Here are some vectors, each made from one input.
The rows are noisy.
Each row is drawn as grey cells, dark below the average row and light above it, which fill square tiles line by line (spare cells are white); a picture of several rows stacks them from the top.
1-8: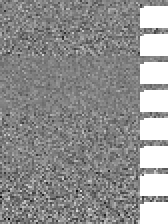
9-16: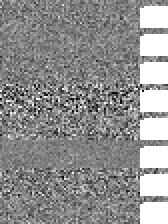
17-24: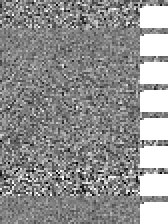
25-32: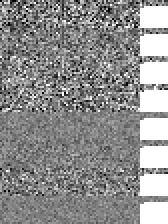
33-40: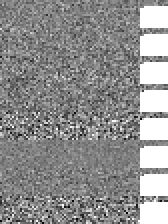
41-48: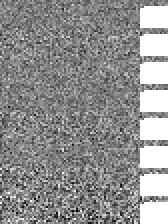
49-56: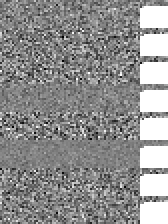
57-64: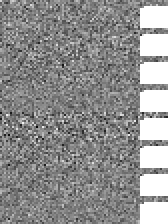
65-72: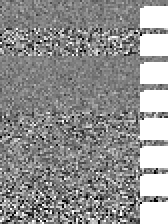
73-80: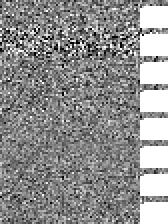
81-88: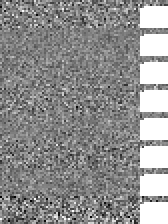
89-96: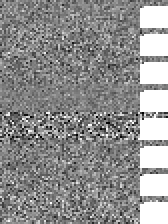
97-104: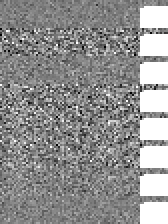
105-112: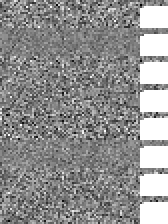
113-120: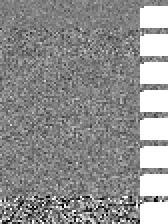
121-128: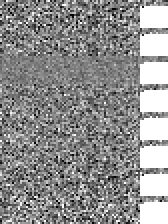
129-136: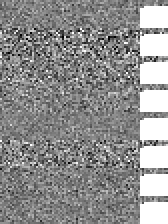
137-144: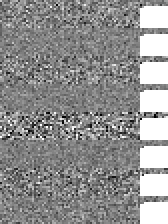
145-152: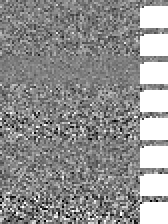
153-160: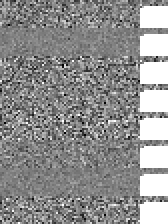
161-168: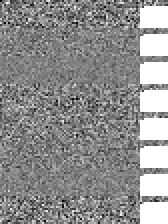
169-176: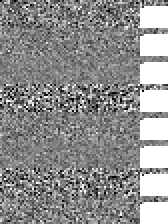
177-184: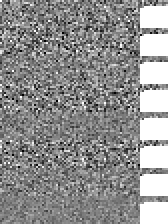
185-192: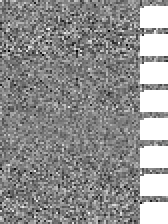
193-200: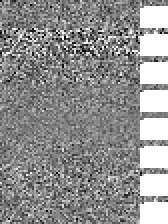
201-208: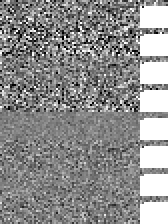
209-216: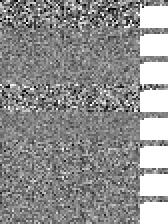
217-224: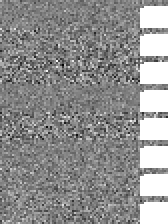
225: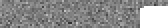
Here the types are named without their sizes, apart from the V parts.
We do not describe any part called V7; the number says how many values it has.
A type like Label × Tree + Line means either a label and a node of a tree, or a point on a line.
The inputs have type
(Bool × Bool × Bool + Unit) × Tree + Line × (Line + List(V7)).
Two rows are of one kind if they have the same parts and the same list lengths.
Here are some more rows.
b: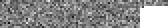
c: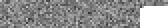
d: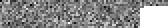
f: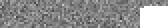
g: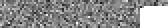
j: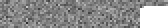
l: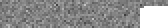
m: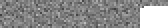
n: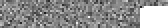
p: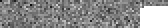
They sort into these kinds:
b
c, j
d
f, l, p
g, n
m

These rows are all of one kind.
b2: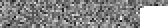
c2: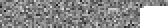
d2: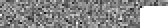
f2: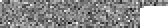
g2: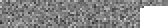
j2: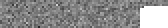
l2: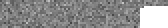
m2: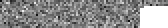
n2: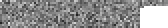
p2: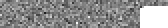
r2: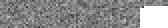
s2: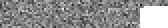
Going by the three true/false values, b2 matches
c2, l2 and m2.
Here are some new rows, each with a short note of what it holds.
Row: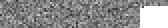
a point on a line, together with the empty list
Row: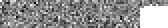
a point on a line, together with the empty list
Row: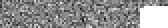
a point on a line, together with a list of two items
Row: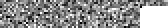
a point on a line, together with a list of one item
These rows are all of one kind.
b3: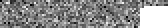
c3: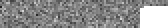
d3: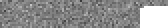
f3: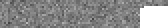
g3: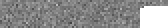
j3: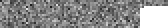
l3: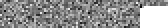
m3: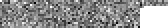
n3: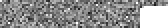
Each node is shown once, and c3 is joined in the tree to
j3.
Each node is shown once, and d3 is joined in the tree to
n3.
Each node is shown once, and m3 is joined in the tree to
f3.
